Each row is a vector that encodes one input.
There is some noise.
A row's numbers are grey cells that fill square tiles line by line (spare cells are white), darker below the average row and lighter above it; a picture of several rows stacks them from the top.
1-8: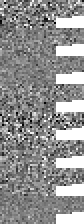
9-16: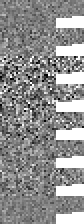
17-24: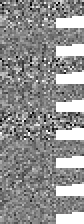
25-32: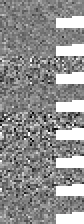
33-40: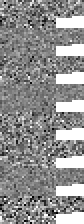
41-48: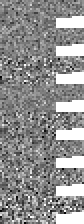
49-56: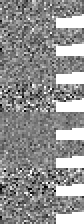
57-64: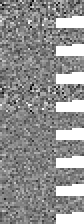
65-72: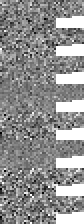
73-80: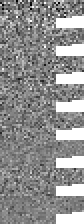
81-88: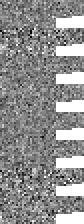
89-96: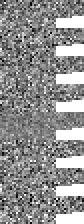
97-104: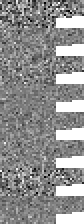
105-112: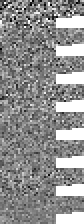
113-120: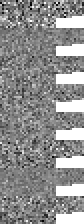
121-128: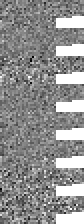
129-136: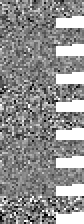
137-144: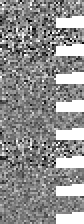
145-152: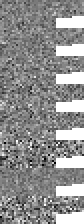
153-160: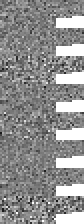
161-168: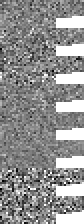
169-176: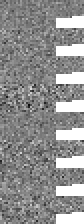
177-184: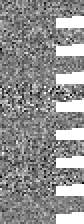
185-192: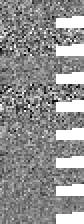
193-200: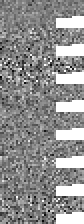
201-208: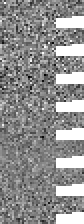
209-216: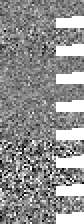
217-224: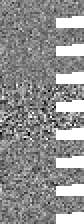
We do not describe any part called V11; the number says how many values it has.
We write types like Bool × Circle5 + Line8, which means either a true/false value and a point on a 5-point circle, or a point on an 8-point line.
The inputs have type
(Line8 + Line9) × Line9 + V11.
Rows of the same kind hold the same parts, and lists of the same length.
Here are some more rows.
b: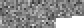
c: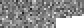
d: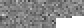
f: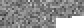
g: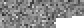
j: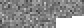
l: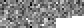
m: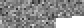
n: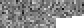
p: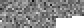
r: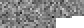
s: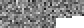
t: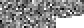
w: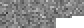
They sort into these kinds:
b, f, g, m, r, w
c, j, t
d, l, n, p, s

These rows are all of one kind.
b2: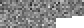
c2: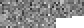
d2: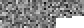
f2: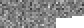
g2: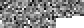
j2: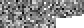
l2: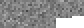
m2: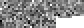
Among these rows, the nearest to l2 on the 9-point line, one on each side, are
c2 and g2.
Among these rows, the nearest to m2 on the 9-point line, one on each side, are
d2 and f2.
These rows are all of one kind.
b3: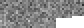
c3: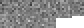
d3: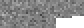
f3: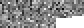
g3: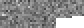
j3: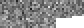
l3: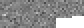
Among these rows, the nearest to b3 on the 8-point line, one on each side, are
d3 and l3.
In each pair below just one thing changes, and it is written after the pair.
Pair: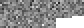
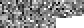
the place on the 9-point line
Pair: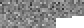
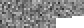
the place on the 8-point line
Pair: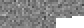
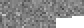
the place on the 8-point line
